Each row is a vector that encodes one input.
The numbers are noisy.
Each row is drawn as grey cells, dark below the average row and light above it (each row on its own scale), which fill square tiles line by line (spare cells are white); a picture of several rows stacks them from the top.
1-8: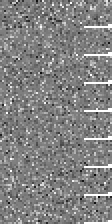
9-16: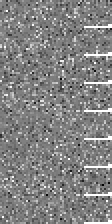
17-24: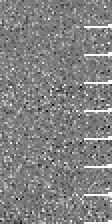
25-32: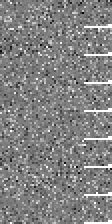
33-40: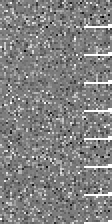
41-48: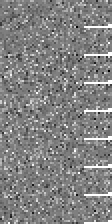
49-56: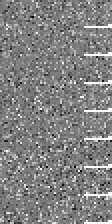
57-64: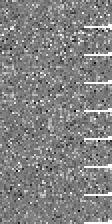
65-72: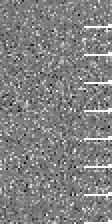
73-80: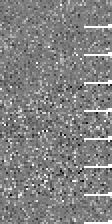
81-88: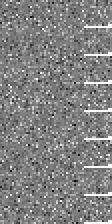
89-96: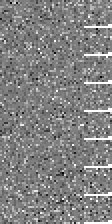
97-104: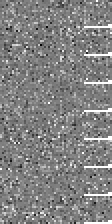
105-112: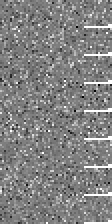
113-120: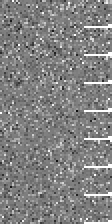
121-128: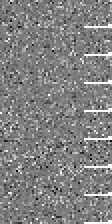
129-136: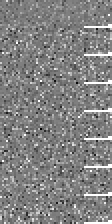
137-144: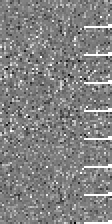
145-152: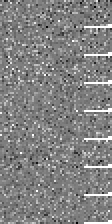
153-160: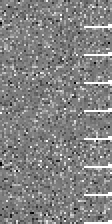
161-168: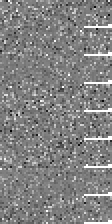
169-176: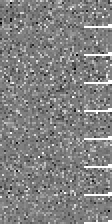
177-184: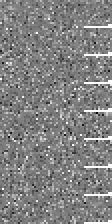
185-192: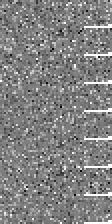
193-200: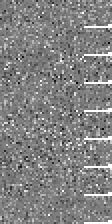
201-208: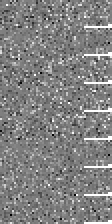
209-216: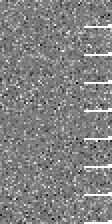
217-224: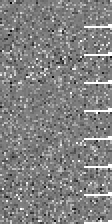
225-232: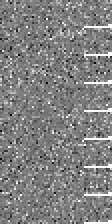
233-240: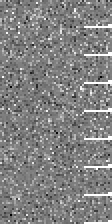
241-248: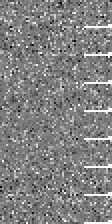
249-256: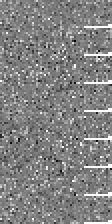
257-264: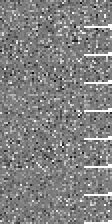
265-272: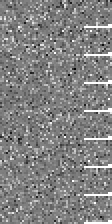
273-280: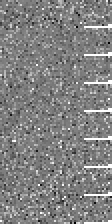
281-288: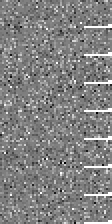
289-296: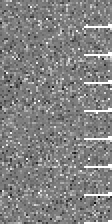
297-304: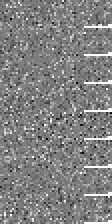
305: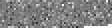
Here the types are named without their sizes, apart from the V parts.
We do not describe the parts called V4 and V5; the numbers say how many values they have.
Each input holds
a label, together with either three labels and a value of V5, or a point on a line and a value of V4.
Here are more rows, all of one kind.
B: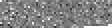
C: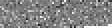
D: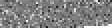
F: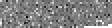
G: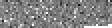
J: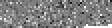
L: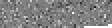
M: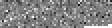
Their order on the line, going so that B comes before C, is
B, F, G, M, D, J, C, L.
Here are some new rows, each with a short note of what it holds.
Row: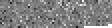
four labels and a value of V5
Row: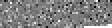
a label, a point on a line and a value of V4
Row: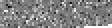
a label, a point on a line and a value of V4
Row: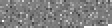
four labels and a value of V5
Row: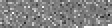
a label, a point on a line and a value of V4
